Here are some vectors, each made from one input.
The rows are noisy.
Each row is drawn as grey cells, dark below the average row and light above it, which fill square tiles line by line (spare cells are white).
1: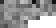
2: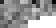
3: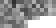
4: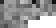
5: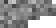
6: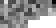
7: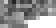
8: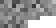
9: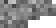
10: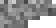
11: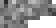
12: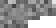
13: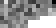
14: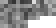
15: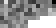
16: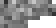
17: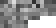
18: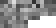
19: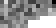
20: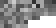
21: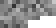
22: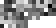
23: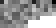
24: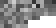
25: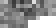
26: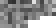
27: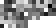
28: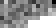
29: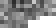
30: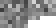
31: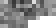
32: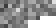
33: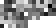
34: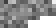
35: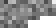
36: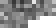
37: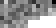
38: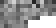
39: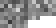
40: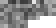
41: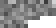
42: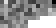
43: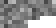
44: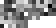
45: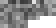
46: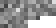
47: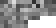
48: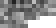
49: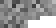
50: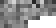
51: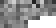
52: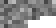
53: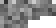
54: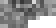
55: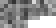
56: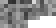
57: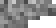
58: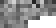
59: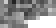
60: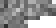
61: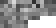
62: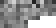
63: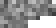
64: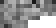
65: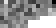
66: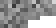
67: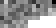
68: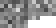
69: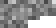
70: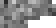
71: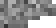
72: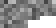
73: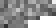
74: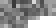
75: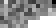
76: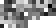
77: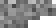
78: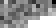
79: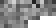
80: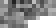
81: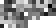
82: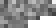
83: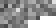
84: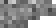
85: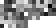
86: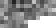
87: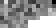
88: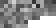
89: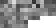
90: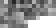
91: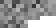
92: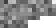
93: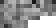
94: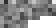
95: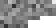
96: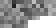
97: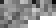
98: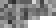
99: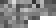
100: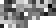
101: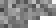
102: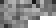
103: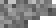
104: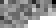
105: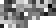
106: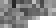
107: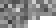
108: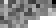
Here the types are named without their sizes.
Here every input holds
a list of points on a line.
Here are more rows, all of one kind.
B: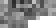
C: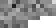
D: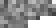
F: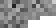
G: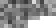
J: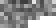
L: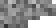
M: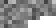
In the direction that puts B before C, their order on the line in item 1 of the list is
J, B, G, F, C, L, D, M.
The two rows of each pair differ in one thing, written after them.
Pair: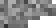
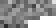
the place on the line in item 2 of the list
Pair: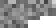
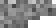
the place on the line in item 2 of the list
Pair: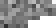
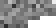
the place on the line in item 2 of the list
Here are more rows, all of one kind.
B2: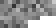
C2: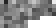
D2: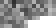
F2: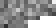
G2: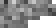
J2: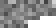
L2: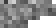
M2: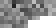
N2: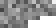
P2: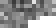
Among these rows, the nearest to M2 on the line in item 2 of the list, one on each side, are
B2 and P2.
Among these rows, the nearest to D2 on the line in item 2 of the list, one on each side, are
B2 and J2.
